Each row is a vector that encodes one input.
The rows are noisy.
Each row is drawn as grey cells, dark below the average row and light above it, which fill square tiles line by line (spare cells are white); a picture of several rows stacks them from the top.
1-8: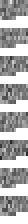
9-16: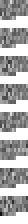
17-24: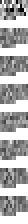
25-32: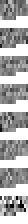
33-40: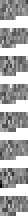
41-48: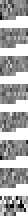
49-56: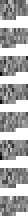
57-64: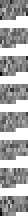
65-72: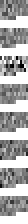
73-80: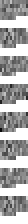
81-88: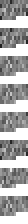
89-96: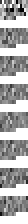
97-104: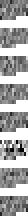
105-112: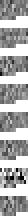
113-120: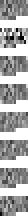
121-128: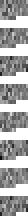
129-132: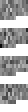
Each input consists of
a list of up to two points on a 4-point line.
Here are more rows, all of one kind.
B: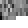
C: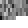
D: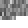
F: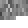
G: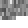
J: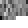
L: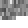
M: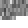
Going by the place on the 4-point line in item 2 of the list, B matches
D and F.
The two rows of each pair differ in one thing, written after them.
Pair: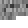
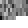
the place on the 4-point line in item 1 of the list
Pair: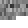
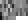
the place on the 4-point line in item 1 of the list
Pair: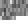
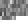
the place on the 4-point line in item 2 of the list
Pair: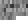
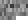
the place on the 4-point line in item 2 of the list
